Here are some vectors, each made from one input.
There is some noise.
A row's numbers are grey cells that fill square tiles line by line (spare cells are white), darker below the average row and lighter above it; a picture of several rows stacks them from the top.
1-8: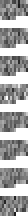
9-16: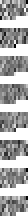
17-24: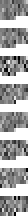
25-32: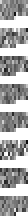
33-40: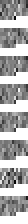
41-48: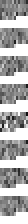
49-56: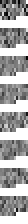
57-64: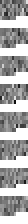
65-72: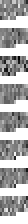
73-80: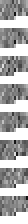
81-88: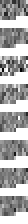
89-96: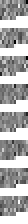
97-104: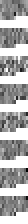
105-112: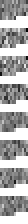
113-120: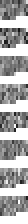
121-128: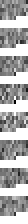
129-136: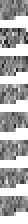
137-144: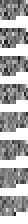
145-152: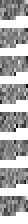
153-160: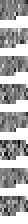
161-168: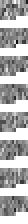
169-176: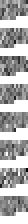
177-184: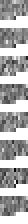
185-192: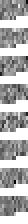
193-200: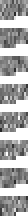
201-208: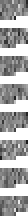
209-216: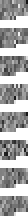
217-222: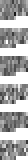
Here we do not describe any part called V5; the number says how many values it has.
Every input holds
either a point on a 9-point line and a node of a 9-node tree, or three true/false values and a value of V5.
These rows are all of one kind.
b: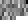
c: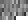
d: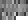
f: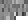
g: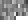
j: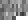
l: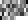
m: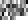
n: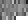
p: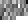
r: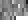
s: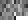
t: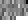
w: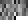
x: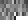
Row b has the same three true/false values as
n, t, w and x.
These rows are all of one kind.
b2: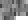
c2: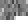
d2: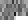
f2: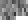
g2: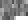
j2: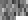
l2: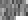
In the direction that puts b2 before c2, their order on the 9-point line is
b2, g2, l2, c2, d2, j2, f2.
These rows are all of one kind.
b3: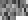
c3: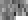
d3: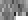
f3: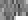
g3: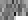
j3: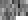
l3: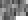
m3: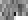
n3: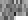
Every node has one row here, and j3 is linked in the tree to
m3.
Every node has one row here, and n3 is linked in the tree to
g3.
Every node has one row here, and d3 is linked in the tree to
c3 and f3.
